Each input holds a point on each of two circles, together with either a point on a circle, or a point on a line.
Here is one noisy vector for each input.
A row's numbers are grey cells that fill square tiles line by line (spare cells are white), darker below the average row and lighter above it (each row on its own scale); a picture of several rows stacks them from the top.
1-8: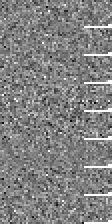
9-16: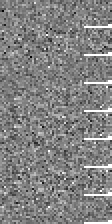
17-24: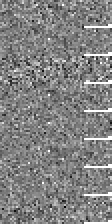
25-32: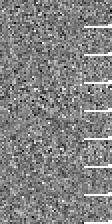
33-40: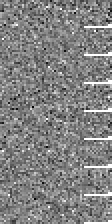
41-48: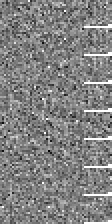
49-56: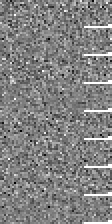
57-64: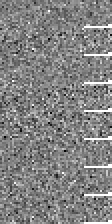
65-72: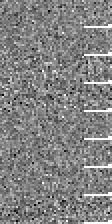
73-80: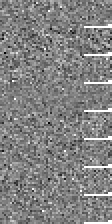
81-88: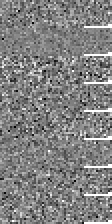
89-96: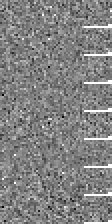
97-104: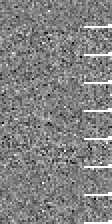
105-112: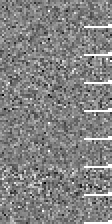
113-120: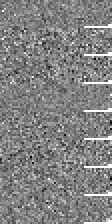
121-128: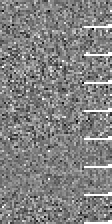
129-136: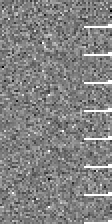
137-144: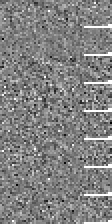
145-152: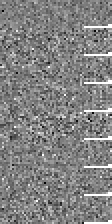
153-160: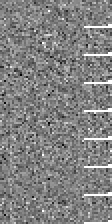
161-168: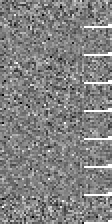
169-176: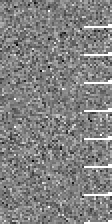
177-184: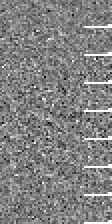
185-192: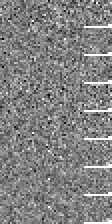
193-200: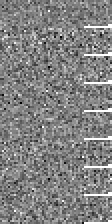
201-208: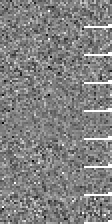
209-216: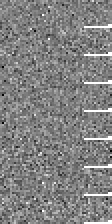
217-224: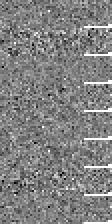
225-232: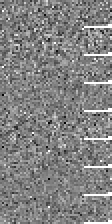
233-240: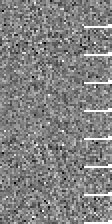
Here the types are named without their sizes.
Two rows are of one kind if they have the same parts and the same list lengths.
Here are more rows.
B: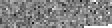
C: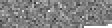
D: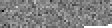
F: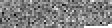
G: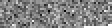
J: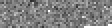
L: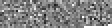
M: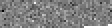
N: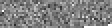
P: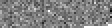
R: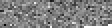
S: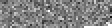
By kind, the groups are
B, D, F, G, M, R
C, J, L, N, P, S

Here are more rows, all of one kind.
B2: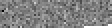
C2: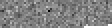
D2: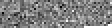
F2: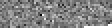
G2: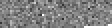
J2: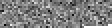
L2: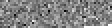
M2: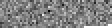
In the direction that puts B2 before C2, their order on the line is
J2, B2, C2, F2, G2, M2, L2, D2.
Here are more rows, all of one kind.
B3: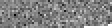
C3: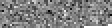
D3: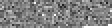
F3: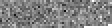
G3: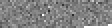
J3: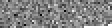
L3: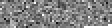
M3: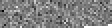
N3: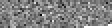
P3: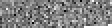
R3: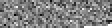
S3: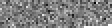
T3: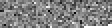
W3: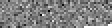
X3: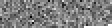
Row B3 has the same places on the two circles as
J3, N3, R3 and W3.
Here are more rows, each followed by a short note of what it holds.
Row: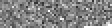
a point on each of three circles
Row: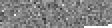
a point on each of three circles
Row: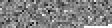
a point on each of two circles and a point on a line
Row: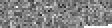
a point on each of two circles and a point on a line
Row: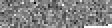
a point on each of three circles
